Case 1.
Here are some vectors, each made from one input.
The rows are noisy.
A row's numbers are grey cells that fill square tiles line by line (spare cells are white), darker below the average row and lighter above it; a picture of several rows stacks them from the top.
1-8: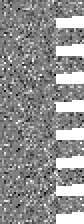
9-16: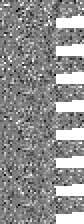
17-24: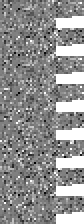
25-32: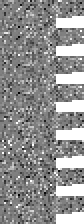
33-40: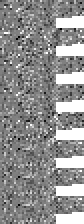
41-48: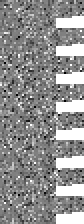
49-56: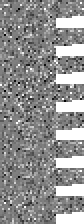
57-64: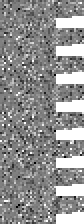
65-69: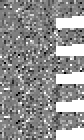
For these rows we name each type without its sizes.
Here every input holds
a point on a line and a true/false value.
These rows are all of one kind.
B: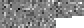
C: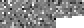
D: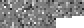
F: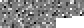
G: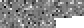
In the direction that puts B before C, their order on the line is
F, G, B, D, C.
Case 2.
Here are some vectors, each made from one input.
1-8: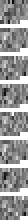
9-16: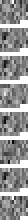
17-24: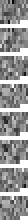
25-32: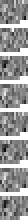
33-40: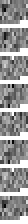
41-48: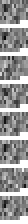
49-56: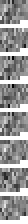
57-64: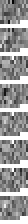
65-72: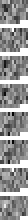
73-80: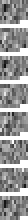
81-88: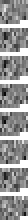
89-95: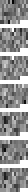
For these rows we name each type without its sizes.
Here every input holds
either a point on a line, or a node of a tree.
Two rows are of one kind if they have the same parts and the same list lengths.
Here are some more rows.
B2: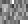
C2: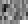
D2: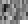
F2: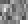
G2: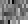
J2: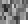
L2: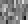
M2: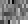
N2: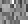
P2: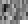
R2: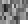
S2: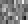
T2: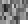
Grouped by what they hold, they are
B2, F2, G2, L2, M2, N2, S2
C2, D2, J2, P2, R2, T2

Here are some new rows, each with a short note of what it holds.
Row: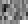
a point on a line
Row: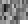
a point on a line
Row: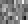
a node of a tree
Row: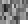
a point on a line
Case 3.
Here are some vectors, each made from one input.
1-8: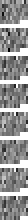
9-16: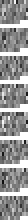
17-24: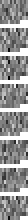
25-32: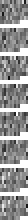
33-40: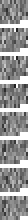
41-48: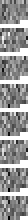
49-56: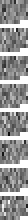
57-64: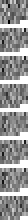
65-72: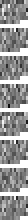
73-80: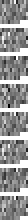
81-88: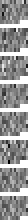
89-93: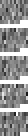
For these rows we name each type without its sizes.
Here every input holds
either a point on a line, or a node of a tree.
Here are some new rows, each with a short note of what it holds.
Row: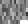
a node of a tree
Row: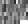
a node of a tree
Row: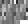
a point on a line
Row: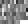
a point on a line
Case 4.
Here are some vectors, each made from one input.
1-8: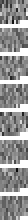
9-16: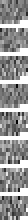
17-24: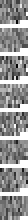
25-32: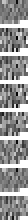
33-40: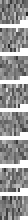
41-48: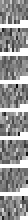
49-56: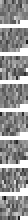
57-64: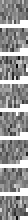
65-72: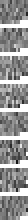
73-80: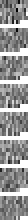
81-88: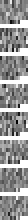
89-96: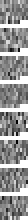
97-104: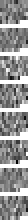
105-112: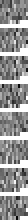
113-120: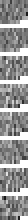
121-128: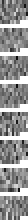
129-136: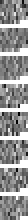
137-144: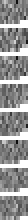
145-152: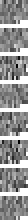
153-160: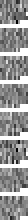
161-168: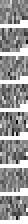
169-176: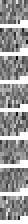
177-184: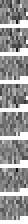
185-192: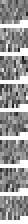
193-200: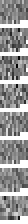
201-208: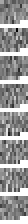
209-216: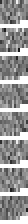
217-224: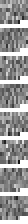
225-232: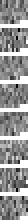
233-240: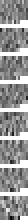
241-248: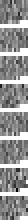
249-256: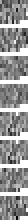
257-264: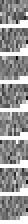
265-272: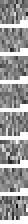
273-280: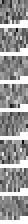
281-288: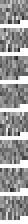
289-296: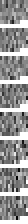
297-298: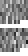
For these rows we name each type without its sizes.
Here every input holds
a point on a line and a node of a tree.
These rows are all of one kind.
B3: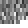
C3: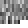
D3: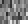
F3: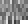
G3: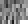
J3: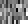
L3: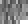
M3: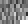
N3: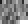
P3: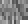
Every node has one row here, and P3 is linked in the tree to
F3 and L3.
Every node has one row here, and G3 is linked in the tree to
D3 and L3.
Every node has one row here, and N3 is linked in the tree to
L3 and M3.
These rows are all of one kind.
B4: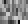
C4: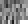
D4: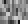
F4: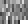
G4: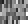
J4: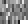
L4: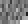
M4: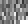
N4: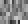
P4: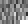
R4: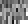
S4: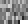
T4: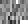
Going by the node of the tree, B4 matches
D4, F4, J4 and S4.
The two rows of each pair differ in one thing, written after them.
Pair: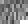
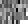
the node of the tree
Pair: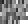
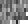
the place on the line
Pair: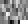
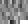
the node of the tree
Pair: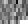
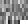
the node of the tree
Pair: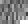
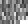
the node of the tree
